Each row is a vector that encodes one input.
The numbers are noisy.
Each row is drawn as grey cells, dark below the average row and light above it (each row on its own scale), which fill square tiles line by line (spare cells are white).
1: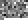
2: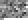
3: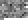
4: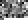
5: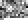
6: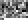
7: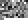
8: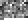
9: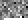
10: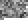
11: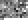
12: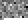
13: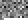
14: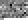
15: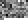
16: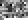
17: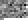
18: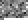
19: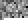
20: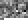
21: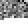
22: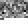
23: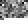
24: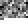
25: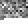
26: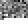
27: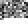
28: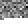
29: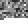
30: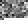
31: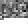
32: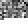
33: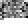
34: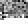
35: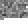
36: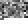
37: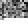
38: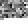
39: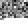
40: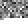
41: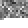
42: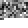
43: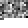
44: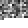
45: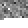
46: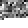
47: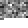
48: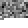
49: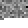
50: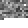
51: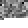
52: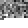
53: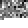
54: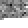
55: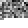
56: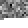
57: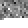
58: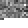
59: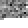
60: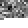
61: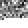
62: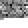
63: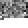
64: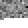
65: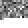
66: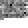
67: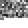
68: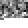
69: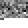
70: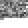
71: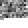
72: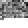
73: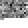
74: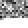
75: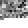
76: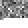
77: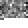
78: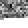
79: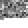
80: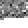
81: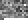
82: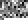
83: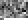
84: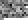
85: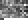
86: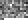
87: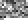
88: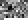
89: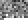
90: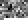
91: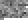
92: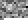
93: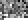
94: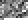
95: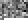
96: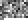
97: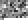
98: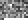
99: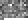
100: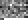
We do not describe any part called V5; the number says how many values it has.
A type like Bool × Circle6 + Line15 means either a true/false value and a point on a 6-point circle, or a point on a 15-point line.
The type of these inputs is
Bool × List2(V5) + Line3 × Line3.
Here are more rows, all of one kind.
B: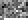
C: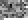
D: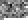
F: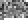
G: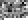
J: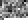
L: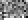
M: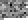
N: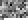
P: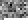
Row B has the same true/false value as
F and L.
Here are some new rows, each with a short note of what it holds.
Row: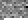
a point on each of two 3-point lines
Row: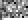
a point on each of two 3-point lines
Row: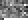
a true/false value, together with the empty list
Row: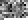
a true/false value, together with a list of two items
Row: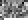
a true/false value, together with the empty list
